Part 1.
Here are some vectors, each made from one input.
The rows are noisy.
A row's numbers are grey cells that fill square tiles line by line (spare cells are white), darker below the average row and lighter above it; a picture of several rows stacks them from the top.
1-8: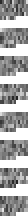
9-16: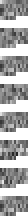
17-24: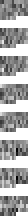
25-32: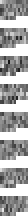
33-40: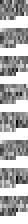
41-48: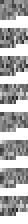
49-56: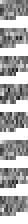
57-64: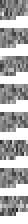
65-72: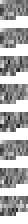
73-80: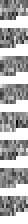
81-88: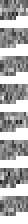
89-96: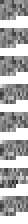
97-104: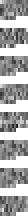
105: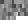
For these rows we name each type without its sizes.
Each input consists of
a label.
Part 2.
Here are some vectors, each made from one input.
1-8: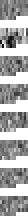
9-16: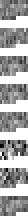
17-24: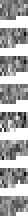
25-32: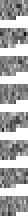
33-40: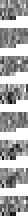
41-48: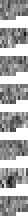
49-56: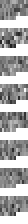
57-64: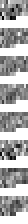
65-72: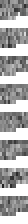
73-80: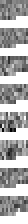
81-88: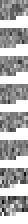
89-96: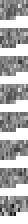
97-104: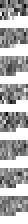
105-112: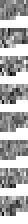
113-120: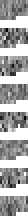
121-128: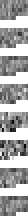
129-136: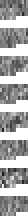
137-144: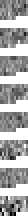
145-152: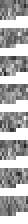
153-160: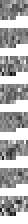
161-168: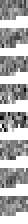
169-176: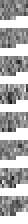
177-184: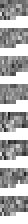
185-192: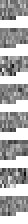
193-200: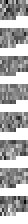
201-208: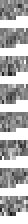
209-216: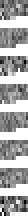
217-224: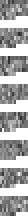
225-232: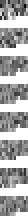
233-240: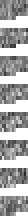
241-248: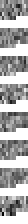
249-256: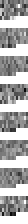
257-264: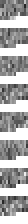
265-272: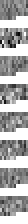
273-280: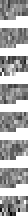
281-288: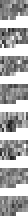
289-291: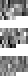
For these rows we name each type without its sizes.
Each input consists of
either a point on a circle, or a fixed value.
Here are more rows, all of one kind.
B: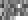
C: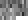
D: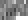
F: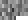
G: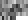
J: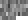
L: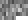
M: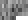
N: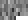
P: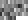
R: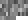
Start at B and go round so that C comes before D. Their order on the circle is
B, J, R, L, P, C, F, N, M, G, D.
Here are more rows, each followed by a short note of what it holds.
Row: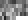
a point on a circle
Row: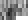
a point on a circle
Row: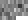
a point on a circle
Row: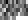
a fixed value
